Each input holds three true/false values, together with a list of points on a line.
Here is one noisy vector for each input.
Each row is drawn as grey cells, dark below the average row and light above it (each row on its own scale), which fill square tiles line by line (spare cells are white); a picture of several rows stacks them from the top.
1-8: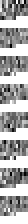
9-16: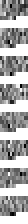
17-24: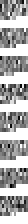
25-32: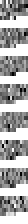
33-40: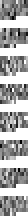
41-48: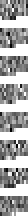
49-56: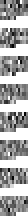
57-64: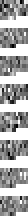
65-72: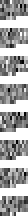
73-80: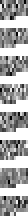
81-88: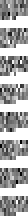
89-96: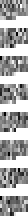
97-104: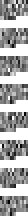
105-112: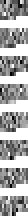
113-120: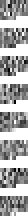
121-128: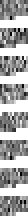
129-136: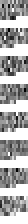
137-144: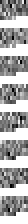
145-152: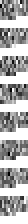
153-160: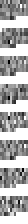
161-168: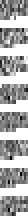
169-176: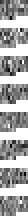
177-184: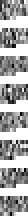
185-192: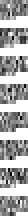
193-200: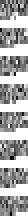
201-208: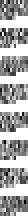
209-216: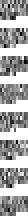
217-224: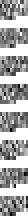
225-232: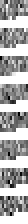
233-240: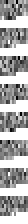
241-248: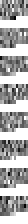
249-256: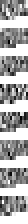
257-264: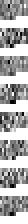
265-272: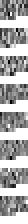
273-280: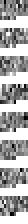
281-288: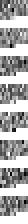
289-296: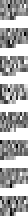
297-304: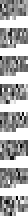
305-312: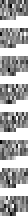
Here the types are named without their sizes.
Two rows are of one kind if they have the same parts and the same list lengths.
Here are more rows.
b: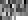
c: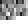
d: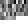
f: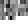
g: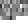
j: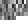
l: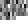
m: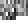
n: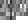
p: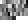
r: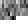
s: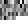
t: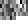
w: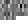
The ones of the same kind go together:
b, d
c, l, s, w
f, g, j, m, n, p, r, t

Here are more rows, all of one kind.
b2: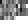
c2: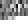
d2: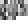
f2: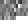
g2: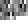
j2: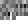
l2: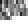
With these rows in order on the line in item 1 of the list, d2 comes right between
c2 and g2.
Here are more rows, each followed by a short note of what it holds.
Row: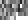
three true/false values, together with the empty list
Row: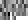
three true/false values, together with a list of two items
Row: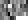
three true/false values, together with a list of one item
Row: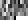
three true/false values, together with the empty list
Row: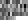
three true/false values, together with a list of two items
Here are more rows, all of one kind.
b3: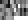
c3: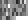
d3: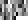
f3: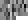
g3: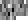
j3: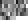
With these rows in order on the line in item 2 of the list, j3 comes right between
b3 and d3.
